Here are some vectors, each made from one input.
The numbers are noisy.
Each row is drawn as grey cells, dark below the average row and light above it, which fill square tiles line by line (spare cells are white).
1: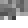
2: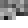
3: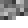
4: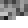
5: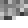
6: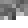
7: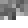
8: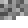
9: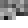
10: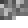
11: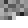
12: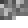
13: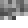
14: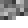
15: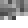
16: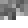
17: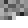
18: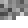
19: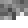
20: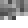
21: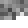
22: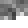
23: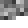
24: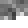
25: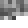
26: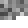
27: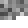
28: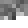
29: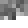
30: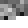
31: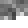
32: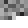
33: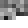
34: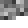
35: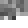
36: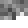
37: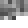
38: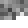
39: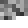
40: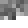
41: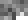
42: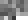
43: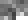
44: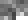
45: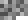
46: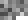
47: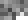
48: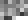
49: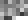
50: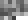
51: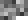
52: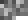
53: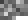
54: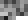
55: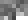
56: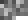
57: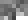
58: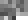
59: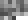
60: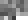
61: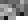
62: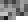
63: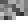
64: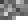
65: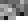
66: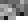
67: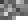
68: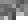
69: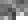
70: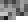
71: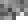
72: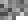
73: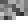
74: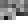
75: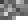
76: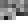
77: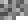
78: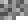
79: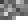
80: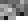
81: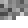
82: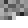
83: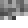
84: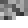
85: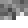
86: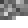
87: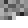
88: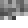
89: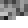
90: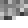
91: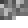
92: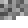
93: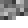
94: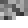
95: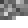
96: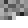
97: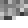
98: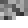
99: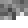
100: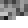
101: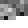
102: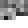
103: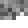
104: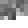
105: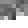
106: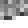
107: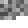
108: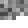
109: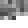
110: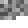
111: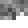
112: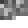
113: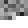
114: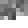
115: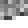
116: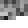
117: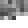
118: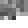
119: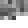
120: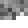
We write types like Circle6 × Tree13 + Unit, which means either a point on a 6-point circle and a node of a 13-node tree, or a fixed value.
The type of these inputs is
Line9 + Line10.
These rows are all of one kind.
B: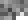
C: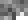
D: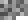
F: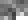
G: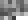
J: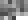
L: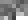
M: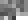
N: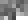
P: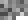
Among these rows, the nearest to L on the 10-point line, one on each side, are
F and N.
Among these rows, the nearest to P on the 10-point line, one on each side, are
B and D.
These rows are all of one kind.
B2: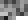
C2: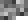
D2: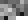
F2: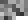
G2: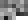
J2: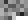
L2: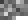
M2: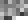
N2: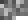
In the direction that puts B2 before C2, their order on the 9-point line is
J2, M2, F2, G2, D2, B2, C2, L2, N2.
